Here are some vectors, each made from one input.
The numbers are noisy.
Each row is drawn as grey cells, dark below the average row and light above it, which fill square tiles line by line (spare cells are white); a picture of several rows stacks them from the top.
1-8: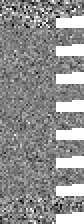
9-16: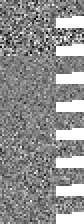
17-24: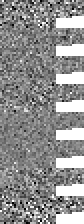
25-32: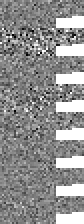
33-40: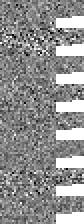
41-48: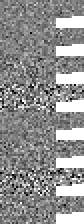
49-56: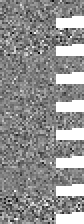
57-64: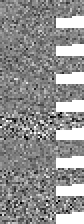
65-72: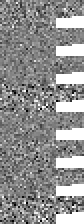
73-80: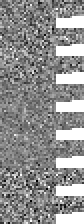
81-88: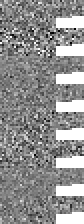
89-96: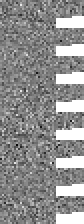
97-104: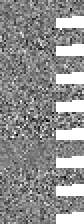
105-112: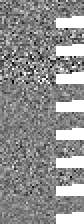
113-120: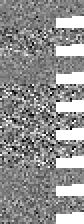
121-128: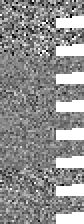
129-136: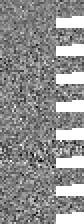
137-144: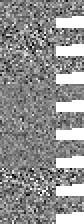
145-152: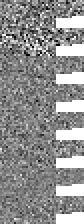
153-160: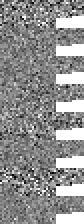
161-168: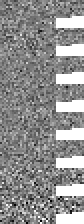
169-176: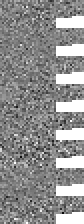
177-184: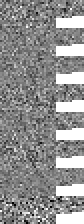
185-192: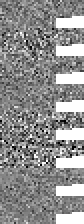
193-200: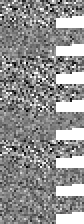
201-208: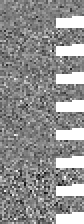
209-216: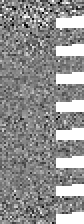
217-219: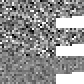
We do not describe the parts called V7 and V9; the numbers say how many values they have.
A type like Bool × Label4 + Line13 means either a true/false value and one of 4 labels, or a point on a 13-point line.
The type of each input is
(Bool × Bool × Bool + V9) × V7 + Label4 × Line5.
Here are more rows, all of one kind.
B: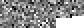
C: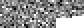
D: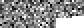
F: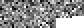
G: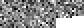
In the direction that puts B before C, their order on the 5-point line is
G, F, B, D, C.
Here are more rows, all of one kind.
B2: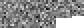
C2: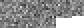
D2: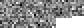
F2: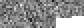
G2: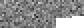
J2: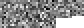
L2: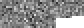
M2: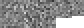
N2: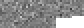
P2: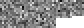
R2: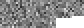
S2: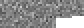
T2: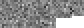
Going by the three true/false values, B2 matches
L2 and S2.
